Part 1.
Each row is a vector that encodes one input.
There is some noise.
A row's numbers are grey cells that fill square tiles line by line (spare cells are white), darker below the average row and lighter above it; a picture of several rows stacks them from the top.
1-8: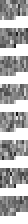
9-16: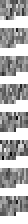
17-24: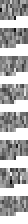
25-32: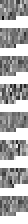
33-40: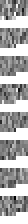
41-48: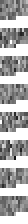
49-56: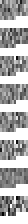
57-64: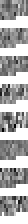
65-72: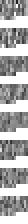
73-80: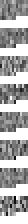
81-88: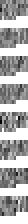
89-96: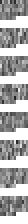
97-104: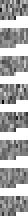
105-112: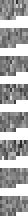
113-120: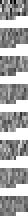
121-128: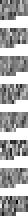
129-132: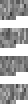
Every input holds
a point on a 7-point line.
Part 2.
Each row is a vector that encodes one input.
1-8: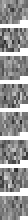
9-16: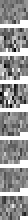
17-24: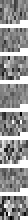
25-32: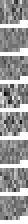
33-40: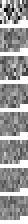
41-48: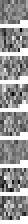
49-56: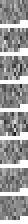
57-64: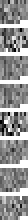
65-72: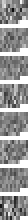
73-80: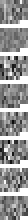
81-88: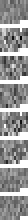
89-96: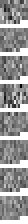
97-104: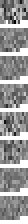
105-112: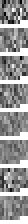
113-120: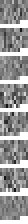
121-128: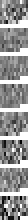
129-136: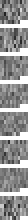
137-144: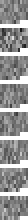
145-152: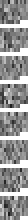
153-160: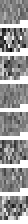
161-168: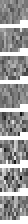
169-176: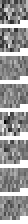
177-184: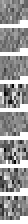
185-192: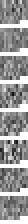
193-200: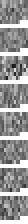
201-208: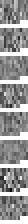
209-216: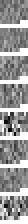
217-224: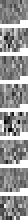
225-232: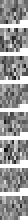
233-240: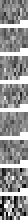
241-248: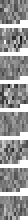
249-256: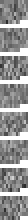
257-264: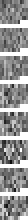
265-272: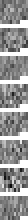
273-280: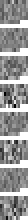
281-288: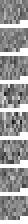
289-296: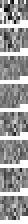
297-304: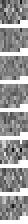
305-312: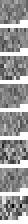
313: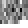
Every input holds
four true/false values.
